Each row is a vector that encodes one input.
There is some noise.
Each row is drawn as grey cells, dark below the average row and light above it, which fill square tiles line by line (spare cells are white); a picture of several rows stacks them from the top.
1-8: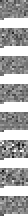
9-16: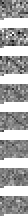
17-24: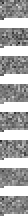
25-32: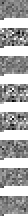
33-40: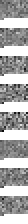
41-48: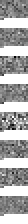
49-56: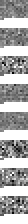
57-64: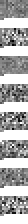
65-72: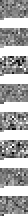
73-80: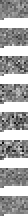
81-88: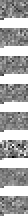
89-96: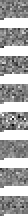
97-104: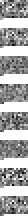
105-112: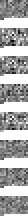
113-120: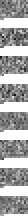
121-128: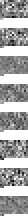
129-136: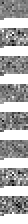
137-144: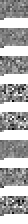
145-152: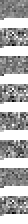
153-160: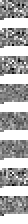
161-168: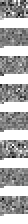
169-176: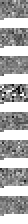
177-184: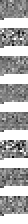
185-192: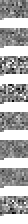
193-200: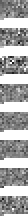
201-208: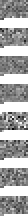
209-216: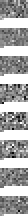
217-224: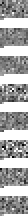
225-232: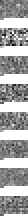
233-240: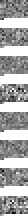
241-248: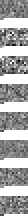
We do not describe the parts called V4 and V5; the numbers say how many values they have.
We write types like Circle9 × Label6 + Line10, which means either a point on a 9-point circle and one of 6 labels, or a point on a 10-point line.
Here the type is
Bool × V4 × V5 + Line8 × (Tree7 + Unit).
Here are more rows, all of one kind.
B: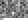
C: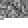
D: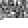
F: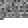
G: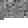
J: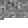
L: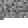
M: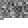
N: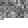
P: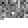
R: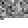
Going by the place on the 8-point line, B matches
G and L.
